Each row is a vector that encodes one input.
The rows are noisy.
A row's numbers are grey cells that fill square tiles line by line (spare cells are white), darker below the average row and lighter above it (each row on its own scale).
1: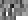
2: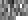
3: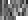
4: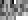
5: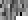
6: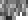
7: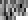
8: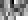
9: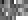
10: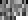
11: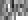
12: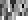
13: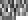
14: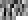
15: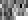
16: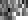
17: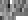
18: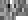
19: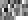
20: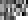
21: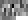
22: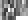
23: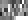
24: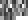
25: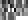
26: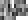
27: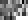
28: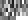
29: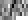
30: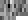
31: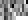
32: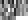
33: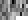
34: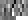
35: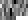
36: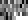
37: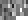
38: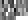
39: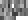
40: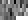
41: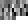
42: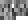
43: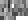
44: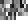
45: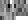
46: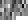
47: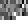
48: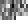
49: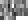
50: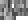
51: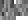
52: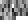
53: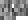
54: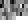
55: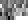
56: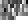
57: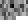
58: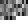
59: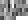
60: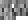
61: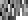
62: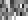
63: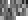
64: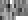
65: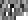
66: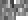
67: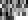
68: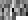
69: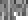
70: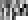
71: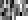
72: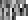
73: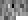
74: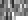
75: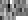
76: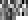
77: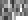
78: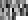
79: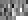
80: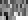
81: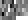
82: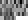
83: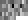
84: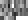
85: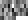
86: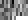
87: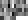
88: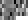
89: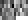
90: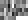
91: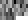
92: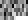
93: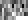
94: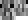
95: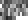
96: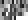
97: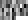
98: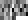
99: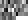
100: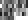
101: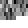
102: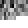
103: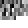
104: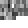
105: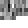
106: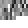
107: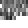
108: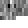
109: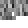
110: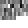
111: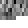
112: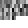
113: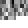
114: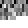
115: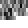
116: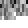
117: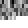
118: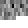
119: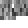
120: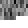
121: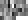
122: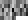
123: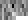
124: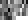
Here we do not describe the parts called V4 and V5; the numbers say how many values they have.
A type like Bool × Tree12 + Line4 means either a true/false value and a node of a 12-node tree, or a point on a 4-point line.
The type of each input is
(Bool × Bool × Bool + V5) × V4 + Line6.
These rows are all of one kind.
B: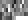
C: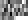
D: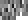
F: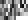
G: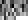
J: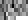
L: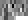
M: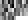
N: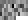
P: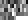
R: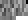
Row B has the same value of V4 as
C, D, M and P.
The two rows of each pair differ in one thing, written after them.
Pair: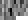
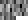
the value of V5
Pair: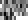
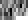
the value of V5
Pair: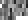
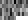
the value of V5
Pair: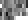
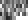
the value of V5
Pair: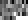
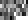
the value of V4
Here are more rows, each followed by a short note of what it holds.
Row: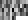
a point on a 6-point line
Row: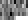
a value of V4 and a value of V5
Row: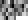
three true/false values and a value of V4
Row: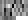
three true/false values and a value of V4
